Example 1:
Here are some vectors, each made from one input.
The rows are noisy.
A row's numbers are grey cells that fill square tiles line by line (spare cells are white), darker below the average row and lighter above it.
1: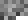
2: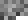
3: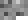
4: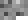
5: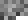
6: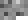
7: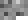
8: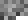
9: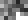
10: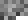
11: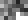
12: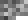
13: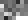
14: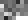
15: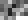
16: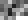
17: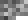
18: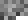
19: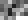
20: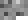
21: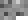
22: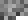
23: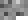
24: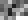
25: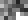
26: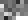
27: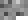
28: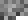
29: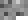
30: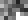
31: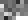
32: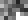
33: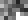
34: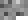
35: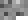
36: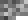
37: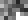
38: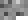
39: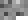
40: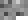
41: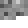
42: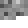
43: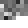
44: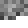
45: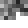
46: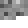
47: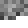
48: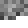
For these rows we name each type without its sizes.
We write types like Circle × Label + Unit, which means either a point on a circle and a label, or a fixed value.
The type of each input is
Line.
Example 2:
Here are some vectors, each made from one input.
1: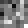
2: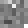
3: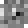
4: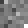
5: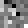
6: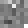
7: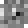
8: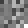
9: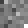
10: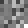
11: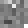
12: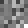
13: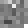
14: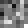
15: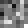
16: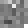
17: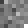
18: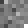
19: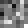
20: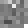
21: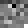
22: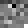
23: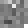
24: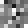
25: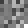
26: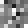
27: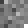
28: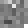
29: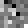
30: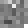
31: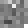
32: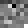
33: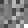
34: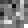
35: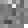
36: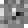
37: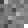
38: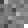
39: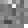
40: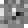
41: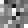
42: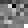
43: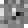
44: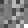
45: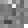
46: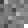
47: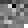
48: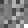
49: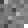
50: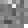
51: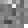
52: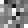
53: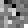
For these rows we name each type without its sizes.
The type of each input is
Circle.
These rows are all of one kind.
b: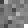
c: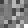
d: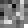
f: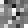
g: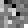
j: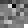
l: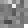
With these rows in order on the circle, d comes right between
c and j.
